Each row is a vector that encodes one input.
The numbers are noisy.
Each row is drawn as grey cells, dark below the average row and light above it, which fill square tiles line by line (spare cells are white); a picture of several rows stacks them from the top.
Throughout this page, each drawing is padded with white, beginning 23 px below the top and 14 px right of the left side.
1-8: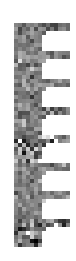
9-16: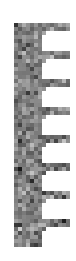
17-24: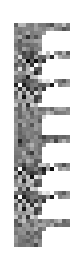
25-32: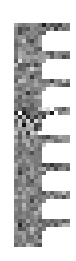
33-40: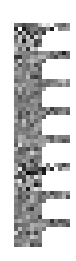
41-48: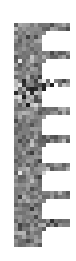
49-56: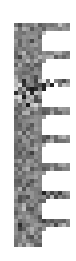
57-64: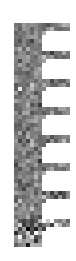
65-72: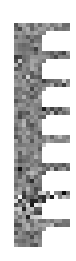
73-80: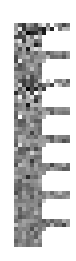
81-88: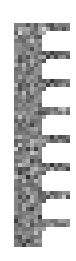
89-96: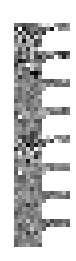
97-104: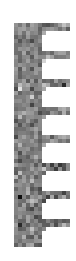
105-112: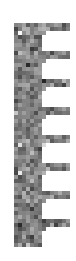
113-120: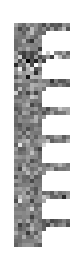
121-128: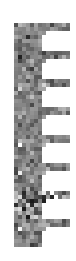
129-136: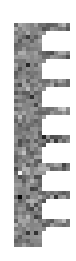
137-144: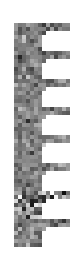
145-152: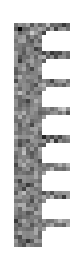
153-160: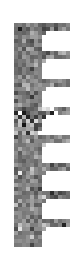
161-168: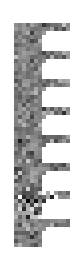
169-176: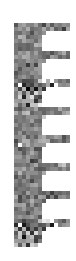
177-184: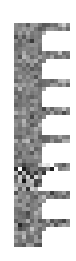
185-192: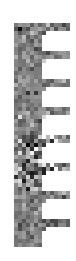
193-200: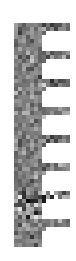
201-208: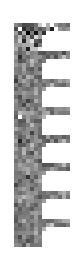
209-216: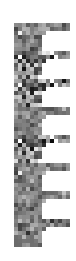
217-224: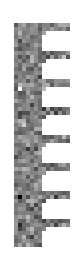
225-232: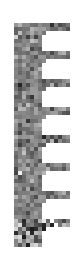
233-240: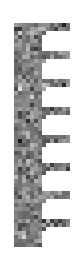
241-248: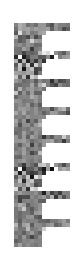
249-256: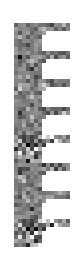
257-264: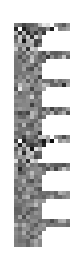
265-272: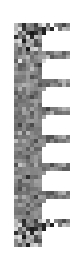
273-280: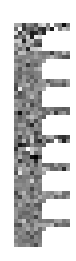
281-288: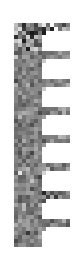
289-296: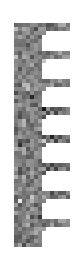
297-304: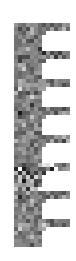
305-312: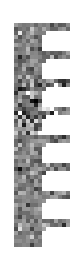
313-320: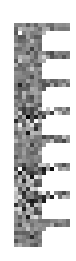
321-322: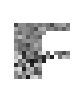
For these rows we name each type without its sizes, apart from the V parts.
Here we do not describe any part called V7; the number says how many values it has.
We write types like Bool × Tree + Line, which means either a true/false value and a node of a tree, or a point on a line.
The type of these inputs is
Line + List(Bool × V7).
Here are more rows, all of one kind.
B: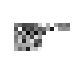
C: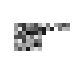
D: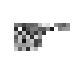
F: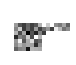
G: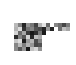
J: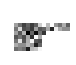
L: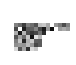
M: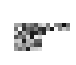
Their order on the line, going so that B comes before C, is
F, J, B, D, L, M, G, C.
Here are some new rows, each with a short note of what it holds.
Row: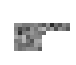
a list of two items
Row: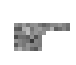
a list of three items
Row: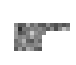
a list of three items
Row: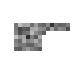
a list of two items
